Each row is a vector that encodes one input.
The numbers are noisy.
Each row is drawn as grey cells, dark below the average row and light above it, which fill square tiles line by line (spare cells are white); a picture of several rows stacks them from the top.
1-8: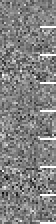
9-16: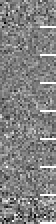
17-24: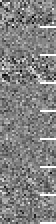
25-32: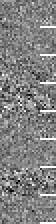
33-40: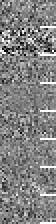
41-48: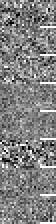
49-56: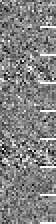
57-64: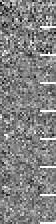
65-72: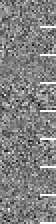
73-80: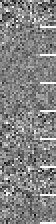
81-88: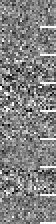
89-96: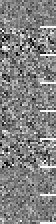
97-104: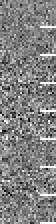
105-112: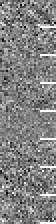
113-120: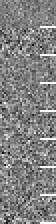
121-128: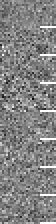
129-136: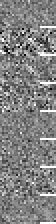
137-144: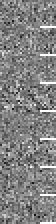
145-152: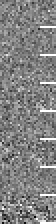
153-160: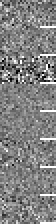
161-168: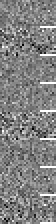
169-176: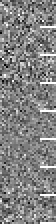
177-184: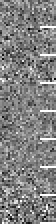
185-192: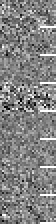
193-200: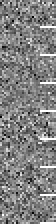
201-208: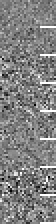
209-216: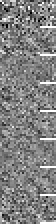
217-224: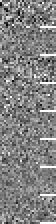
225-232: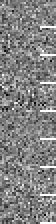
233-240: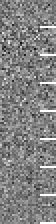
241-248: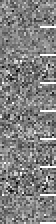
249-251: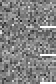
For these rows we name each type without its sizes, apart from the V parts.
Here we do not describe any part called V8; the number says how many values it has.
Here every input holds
a list of items, each a true/false value and a value of V8.
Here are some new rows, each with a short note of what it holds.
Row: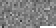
a list of three items
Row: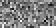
a list of one item
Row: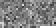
a list of one item
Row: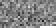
a list of two items
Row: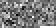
the empty list
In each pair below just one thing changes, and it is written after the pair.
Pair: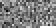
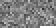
the value of V8 in item 1 of the list
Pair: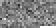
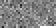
the value of V8 in item 1 of the list
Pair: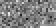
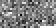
the true/false value in item 1 of the list
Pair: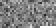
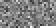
the true/false value in item 1 of the list
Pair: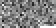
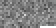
the true/false value in item 1 of the list
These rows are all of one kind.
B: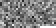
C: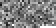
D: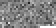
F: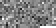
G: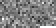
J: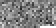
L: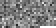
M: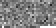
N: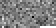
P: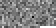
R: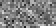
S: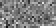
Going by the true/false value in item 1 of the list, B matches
P and R.
